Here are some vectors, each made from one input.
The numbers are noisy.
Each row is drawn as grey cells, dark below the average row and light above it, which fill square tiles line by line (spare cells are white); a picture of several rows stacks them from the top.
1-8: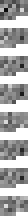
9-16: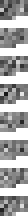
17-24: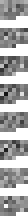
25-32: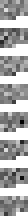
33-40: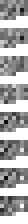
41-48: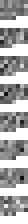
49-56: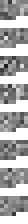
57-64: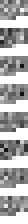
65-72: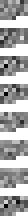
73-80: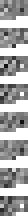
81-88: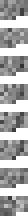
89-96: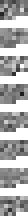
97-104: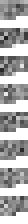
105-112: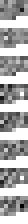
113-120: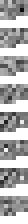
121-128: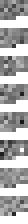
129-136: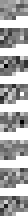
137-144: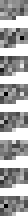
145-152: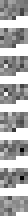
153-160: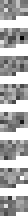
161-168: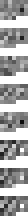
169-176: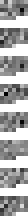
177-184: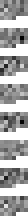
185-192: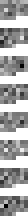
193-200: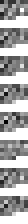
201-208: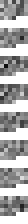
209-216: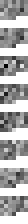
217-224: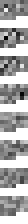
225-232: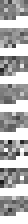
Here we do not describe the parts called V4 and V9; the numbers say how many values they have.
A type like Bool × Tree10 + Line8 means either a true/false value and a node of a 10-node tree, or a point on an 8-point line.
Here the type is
Bool × Line8 + (Tree8 + V4) × V9.
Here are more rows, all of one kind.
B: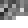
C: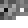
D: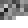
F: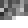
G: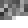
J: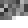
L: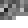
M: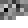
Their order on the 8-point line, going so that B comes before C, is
G, D, J, F, B, M, L, C.
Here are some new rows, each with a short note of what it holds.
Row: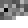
a point on an 8-point line and a true/false value
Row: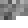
a node of an 8-node tree and a value of V9
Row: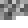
a node of an 8-node tree and a value of V9
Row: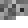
a value of V4 and a value of V9
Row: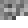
a node of an 8-node tree and a value of V9
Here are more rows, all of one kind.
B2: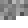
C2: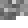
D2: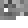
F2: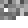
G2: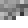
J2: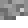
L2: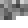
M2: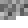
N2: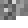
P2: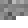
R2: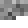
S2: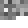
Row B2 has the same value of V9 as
G2, N2, P2 and R2.
